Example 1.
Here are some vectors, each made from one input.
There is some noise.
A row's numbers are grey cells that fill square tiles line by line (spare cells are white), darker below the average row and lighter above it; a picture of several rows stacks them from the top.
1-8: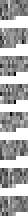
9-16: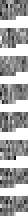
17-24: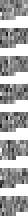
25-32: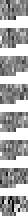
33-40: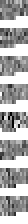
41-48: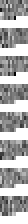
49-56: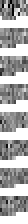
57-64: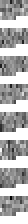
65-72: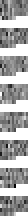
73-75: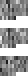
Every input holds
a list of up to two points on a 9-point line.
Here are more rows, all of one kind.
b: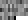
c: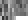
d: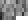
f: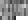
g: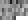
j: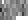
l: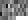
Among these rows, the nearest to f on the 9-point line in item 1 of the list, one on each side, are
b and g.
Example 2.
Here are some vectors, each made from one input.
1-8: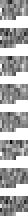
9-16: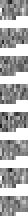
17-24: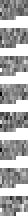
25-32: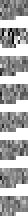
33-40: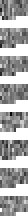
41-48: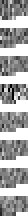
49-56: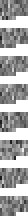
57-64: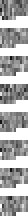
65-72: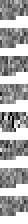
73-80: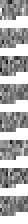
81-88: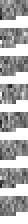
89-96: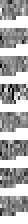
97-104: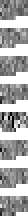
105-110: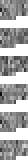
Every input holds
a list of up to two points on a 7-point line.
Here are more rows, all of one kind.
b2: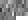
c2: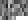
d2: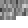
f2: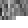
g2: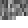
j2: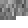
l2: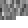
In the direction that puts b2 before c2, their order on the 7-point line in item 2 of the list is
b2, j2, g2, c2, l2, f2, d2.
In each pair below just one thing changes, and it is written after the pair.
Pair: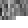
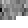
the place on the 7-point line in item 1 of the list
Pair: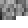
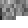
the place on the 7-point line in item 2 of the list
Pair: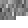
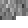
the place on the 7-point line in item 2 of the list
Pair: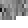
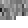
the place on the 7-point line in item 2 of the list
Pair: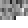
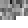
the place on the 7-point line in item 2 of the list
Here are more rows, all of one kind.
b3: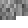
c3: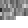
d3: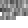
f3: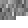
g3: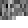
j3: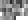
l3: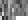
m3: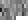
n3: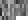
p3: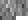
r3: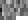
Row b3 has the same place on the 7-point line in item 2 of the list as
d3 and m3.
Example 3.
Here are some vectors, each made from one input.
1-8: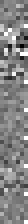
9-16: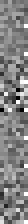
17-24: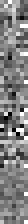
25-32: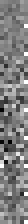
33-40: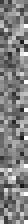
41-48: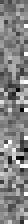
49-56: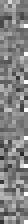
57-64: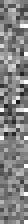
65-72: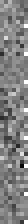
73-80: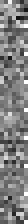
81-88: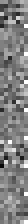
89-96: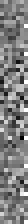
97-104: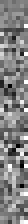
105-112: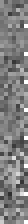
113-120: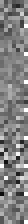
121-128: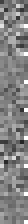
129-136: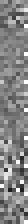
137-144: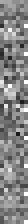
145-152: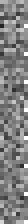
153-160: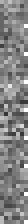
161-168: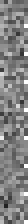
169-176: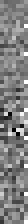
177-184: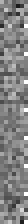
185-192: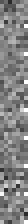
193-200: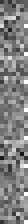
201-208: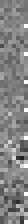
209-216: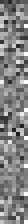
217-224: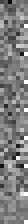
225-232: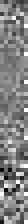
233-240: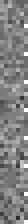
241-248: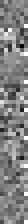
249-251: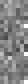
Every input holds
either a point on each of two 4-point lines, or a node of a 12-node tree.
